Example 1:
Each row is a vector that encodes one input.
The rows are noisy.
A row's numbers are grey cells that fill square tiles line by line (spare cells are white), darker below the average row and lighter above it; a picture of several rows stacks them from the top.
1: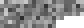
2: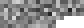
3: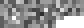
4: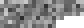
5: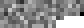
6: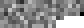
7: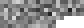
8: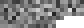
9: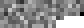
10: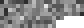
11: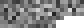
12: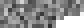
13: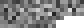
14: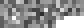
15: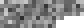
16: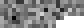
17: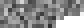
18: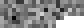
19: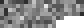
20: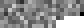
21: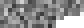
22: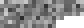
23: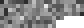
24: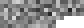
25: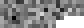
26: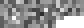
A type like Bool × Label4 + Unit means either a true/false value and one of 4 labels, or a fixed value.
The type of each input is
Bool × Bool × Bool.
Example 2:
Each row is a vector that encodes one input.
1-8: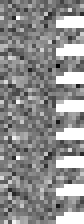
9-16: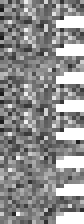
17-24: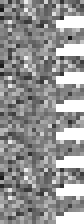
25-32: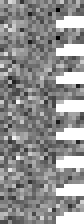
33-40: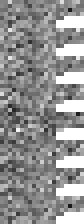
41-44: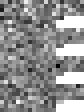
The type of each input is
Bool × Bool × Bool + Unit.
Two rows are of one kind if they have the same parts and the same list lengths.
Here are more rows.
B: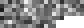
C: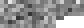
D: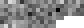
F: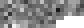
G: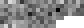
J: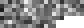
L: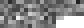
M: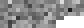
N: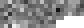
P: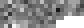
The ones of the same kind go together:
B, J
C, D, F, G, L, M, N, P

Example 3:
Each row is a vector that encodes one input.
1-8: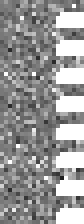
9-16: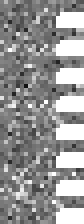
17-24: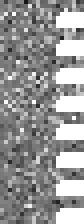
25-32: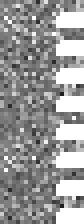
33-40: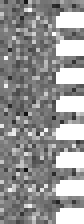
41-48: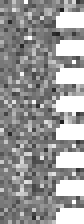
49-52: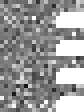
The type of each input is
Line8.
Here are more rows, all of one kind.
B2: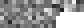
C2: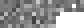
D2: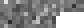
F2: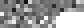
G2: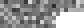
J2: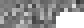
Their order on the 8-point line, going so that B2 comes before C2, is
B2, J2, C2, D2, F2, G2.
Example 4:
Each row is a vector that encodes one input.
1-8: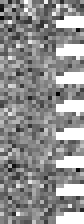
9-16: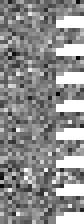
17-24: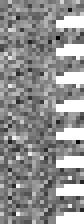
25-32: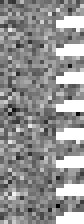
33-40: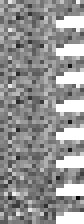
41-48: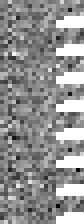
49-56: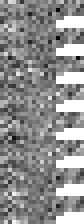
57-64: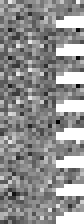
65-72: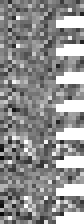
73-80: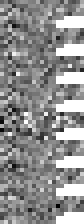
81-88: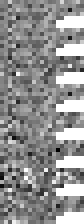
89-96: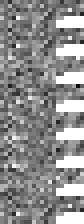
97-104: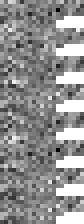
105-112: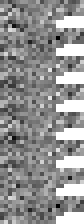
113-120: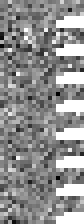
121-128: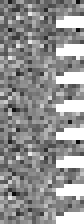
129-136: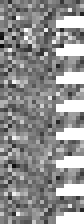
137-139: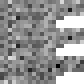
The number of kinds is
2.
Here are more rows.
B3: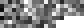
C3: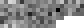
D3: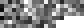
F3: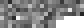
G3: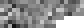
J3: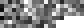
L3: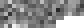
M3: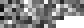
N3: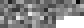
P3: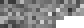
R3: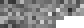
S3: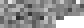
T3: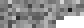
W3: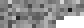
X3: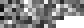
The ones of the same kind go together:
B3, D3, J3, M3, X3
C3, F3, G3, L3, N3, P3, R3, S3, T3, W3

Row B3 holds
a fixed value.
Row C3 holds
three true/false values.
